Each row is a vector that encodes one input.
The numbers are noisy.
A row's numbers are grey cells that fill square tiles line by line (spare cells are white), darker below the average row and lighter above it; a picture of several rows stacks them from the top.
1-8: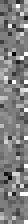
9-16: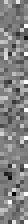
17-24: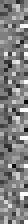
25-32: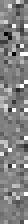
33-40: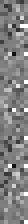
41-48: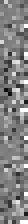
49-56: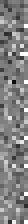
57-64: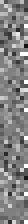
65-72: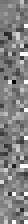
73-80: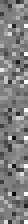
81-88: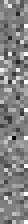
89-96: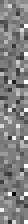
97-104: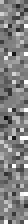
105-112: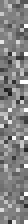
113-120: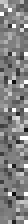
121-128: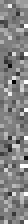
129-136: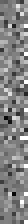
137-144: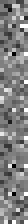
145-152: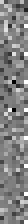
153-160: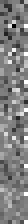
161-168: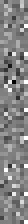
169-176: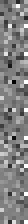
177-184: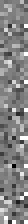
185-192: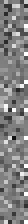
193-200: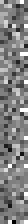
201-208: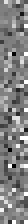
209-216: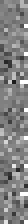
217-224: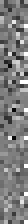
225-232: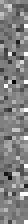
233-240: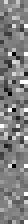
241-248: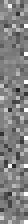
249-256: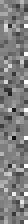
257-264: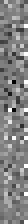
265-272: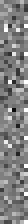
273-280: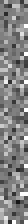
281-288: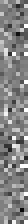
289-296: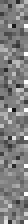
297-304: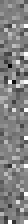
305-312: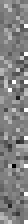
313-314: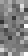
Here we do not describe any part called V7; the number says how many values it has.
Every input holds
a value of V7, together with either a point on a 4-point line and a true/false value, or a point on a 9-point line.
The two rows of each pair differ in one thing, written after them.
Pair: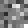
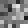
the value of V7
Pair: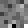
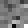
the value of V7
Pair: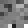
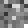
the value of V7
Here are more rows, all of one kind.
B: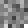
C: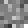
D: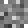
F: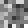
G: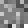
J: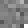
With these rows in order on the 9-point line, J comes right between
C and F.
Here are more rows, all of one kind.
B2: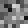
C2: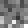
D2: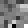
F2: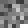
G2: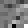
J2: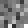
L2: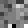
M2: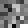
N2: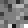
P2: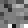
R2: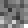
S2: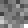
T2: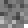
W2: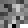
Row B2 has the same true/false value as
L2, N2, P2 and S2.
